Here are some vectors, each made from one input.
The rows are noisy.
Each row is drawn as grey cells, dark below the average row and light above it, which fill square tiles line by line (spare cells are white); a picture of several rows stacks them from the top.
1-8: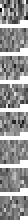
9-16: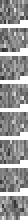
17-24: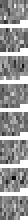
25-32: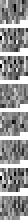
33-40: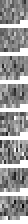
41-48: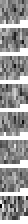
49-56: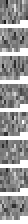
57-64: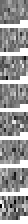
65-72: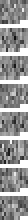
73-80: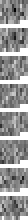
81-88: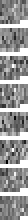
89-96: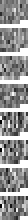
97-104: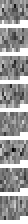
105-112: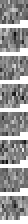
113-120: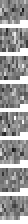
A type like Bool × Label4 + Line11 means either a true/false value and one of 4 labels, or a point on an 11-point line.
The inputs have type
List2(Bool × Line5).
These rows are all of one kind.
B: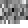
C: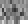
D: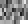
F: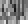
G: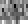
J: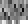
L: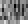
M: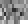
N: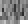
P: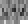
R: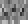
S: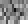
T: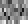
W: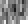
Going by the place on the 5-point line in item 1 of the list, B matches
L, M and W.
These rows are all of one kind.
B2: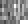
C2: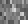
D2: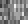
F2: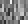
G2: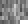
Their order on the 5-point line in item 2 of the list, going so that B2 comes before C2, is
F2, D2, G2, B2, C2.
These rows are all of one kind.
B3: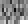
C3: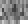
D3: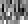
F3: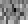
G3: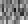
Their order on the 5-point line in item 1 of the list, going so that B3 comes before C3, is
B3, D3, G3, C3, F3.
